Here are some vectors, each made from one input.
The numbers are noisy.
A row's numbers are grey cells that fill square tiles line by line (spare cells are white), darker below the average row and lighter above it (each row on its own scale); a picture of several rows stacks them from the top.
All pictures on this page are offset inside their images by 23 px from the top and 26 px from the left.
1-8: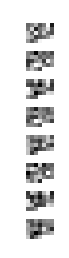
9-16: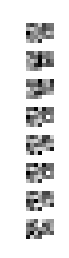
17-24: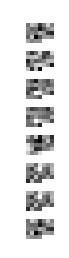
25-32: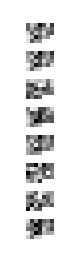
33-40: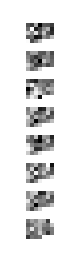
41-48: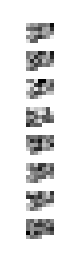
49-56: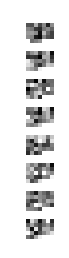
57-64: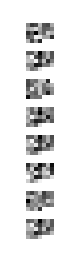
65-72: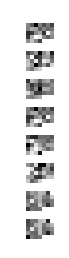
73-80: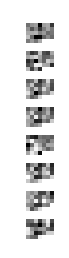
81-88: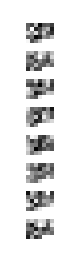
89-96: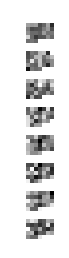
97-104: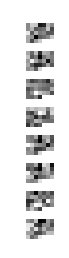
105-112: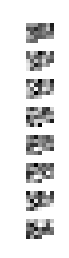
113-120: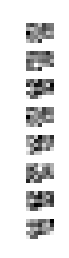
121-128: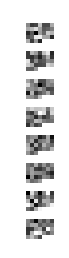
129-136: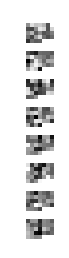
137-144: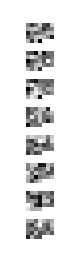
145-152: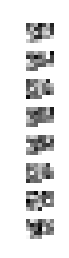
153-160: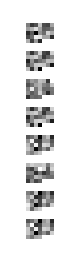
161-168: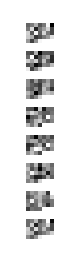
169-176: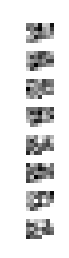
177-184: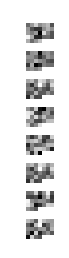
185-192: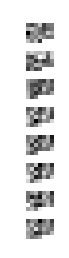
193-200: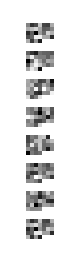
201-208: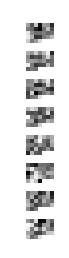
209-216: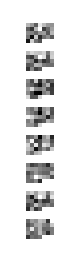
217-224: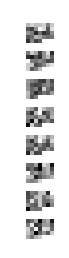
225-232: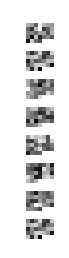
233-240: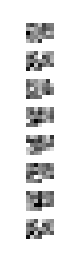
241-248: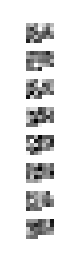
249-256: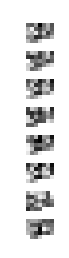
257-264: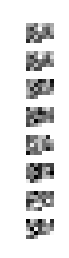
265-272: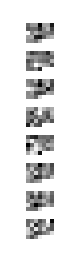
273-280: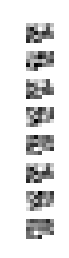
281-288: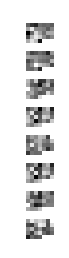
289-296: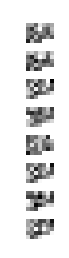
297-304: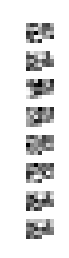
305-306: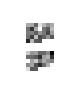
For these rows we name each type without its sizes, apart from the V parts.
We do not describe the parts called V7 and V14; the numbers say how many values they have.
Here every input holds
either a point on a line, or three true/false values, or a value of V7 and a value of V14.
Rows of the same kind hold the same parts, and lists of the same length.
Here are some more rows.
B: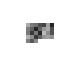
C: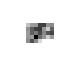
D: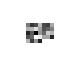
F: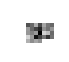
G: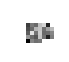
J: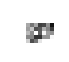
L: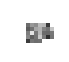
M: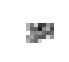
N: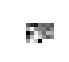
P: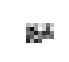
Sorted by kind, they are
B, C, F, J, M
D, N
G, L, P

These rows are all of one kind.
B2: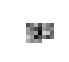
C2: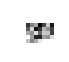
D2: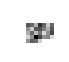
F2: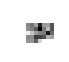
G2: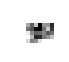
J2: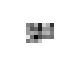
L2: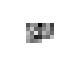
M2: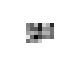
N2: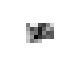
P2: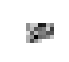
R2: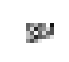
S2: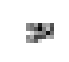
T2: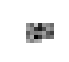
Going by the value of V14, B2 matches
J2 and M2.
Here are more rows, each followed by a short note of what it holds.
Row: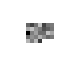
three true/false values
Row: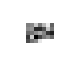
a value of V7 and a value of V14
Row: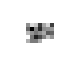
a value of V7 and a value of V14
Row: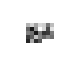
a point on a line
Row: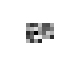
three true/false values
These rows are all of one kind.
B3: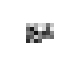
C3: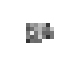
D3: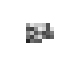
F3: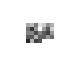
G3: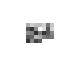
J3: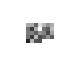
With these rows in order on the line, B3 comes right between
F3 and G3.
